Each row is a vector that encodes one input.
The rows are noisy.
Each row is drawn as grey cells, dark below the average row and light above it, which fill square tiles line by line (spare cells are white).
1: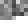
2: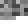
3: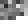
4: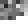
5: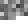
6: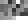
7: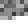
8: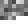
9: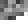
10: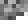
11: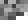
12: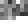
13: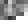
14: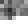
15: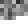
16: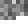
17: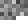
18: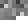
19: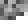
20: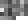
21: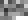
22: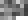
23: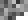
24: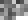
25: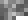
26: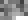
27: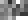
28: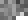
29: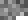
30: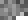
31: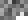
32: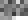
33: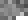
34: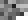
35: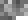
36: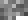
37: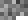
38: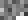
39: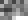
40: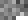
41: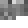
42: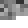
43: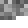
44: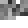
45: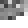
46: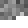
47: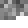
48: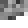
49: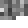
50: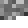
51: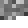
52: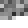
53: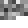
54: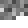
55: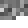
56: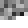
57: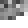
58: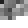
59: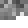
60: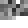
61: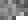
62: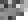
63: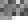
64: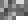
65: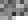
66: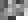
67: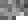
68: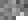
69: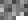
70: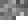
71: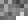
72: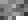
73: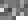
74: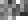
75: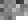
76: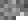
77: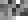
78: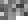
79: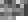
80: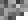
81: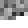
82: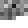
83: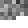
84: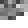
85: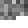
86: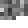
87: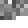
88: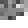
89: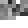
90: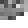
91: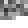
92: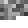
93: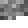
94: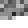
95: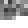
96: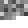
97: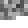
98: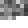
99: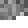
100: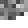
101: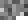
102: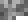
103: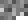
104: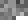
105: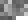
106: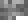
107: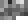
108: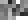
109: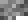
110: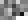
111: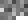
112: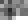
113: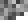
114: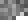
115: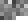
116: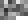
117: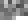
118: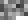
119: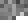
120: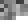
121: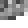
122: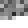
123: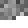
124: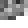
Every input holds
a point on a 10-point circle, together with a list of up to two points on a 4-point line.
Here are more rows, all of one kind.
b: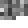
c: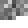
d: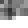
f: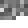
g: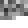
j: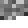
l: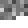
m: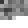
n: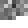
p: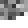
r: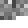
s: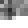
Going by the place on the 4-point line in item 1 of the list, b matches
d, p and s.
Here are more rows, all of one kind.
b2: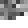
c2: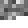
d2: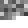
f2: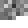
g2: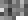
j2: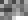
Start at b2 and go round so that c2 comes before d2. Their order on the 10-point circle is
b2, f2, g2, c2, d2, j2.
